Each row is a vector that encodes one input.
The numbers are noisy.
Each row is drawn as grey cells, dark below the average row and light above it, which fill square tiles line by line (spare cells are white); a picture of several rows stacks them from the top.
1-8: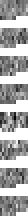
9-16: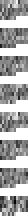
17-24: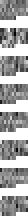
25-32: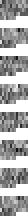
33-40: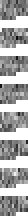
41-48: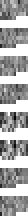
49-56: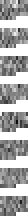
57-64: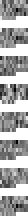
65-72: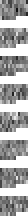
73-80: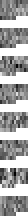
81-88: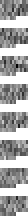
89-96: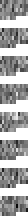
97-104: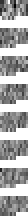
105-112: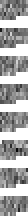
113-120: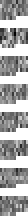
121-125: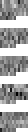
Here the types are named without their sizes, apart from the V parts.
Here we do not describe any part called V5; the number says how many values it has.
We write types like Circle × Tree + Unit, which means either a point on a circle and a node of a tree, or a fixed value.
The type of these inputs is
List(Bool × V5).
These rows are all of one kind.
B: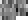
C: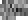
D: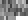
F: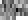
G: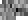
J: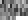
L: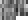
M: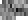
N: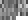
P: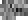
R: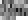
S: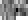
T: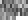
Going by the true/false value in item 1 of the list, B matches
L and N.
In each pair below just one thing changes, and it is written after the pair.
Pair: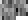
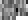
the value of V5 in item 1 of the list
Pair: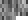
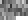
the true/false value in item 1 of the list
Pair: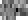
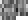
the true/false value in item 1 of the list
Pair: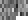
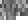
the true/false value in item 1 of the list
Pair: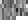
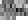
the true/false value in item 1 of the list
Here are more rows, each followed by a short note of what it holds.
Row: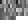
a list of three items
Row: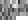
a list of one item
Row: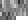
a list of one item
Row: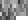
a list of one item
